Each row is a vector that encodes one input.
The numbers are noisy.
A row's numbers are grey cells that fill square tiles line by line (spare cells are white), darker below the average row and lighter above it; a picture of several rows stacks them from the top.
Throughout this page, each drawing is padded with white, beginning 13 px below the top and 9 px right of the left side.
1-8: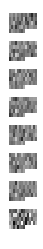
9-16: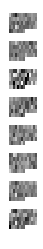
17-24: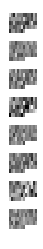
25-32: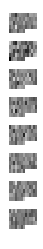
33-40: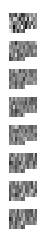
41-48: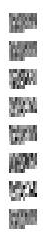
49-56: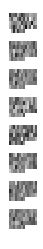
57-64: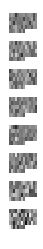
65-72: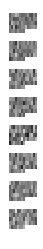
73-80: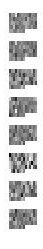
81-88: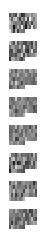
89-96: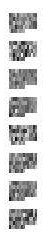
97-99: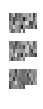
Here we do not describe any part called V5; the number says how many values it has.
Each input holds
a list of up to two items, each a true/false value and a value of V5.
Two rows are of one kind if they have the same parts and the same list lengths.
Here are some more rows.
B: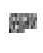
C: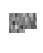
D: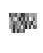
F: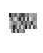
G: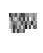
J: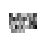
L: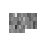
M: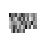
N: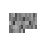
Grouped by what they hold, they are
B, C, N
D, F, G, M
J, L

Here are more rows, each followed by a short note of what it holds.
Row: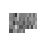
a list of one item
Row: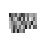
the empty list
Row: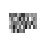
the empty list
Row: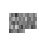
a list of one item
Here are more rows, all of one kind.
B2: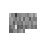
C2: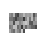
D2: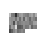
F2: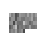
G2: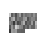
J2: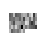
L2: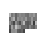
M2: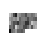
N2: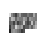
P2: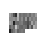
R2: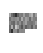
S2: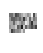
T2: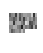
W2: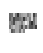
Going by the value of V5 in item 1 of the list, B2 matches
C2, D2, F2 and S2.
